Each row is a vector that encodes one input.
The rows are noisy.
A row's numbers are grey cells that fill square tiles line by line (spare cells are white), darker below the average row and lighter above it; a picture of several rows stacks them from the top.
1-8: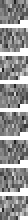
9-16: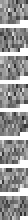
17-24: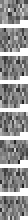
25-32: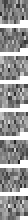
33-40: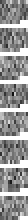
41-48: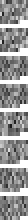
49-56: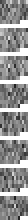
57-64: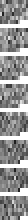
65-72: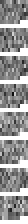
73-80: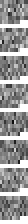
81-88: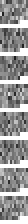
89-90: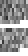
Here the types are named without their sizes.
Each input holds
either a point on a circle, or a point on a line.
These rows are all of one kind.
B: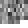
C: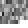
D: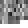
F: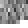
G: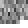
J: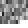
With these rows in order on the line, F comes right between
B and G.
